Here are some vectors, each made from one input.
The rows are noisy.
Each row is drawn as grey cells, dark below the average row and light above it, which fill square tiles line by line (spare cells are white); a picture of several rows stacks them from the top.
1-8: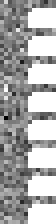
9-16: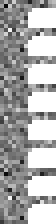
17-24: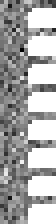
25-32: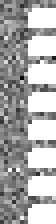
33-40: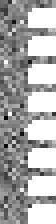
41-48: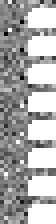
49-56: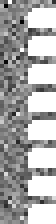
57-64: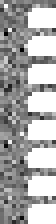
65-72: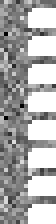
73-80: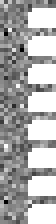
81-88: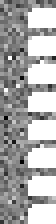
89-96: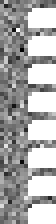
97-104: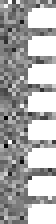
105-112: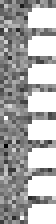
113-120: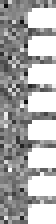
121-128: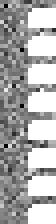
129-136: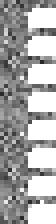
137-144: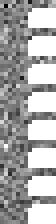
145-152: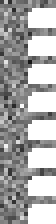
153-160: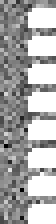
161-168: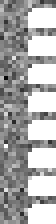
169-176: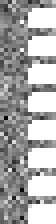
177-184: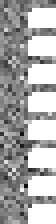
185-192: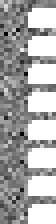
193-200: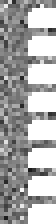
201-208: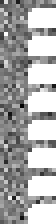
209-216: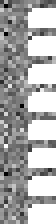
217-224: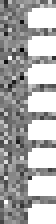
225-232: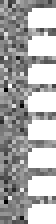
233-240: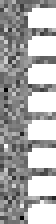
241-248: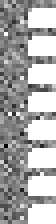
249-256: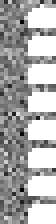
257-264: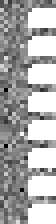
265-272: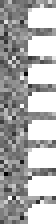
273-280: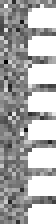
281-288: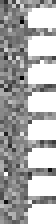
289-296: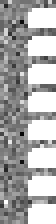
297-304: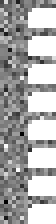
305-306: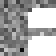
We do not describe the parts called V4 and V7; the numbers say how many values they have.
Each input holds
a value of V4 and a value of V7, together with a list of up to three points on a 6-point circle.
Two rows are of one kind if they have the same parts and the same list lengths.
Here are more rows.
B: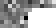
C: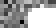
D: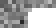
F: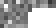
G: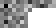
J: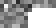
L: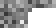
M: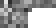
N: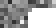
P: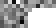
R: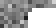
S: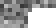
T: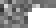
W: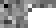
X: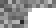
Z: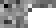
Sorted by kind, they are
B, D, S, X
C, J, T
F, L, M, N, P, R
G, W, Z

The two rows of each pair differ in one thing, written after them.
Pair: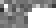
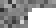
the value of V4
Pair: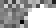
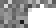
the value of V7
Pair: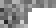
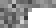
the value of V7
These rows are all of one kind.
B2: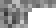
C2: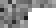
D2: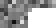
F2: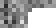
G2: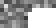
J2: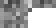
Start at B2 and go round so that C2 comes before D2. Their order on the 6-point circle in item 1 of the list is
B2, C2, D2, G2, J2, F2.
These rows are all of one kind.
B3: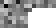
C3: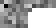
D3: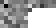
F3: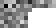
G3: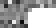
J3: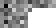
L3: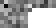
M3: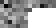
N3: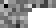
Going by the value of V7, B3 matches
F3 and G3.
